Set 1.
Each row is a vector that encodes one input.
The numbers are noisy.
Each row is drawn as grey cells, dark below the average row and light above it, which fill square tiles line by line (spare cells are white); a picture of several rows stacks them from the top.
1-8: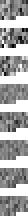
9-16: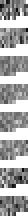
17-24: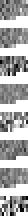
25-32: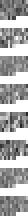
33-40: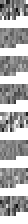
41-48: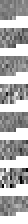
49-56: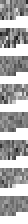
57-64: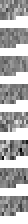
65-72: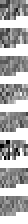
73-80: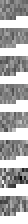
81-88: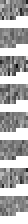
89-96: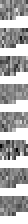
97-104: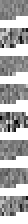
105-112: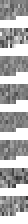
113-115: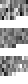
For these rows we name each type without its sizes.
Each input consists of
either a label, or a point on each of two lines.
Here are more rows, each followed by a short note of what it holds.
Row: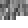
a point on each of two lines
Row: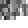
a point on each of two lines
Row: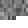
a label
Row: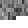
a label
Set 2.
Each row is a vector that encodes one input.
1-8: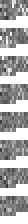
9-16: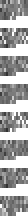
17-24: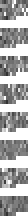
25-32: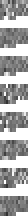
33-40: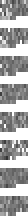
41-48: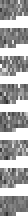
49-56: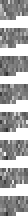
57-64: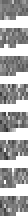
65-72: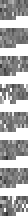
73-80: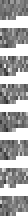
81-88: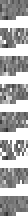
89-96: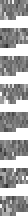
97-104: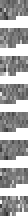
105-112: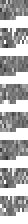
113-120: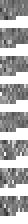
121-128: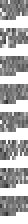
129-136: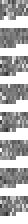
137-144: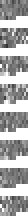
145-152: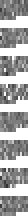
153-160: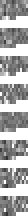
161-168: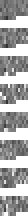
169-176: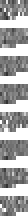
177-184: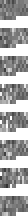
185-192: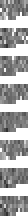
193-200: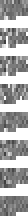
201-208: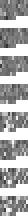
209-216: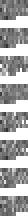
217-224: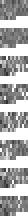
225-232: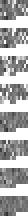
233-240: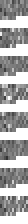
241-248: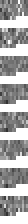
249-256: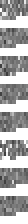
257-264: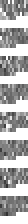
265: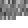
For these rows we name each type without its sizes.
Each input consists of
a list of points on a line.
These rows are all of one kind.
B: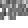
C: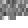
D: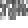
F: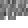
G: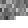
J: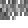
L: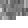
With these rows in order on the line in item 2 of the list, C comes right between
G and J.
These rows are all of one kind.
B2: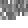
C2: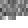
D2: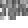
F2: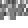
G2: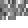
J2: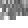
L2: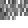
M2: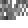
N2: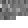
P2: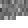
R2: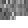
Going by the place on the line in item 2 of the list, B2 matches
G2, M2 and N2.
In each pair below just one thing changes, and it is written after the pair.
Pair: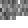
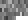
the place on the line in item 1 of the list
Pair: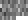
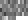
the place on the line in item 2 of the list
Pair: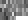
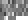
the place on the line in item 1 of the list
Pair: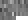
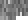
the place on the line in item 2 of the list
